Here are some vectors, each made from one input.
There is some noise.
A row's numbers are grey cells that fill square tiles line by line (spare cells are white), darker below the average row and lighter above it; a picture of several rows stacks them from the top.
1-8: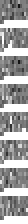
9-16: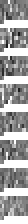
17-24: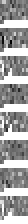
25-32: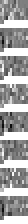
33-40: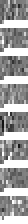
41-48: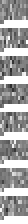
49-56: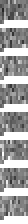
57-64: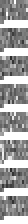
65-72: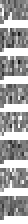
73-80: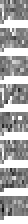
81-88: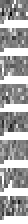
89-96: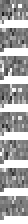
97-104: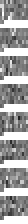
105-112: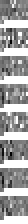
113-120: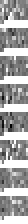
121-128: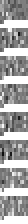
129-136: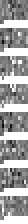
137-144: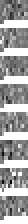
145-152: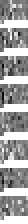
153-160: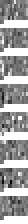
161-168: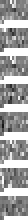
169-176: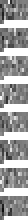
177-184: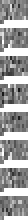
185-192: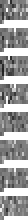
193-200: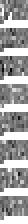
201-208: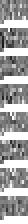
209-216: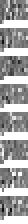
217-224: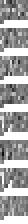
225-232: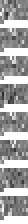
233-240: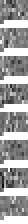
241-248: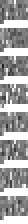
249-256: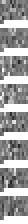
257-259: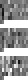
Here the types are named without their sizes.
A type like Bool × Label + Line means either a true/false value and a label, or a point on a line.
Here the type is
Bool × Bool × Bool × Bool.
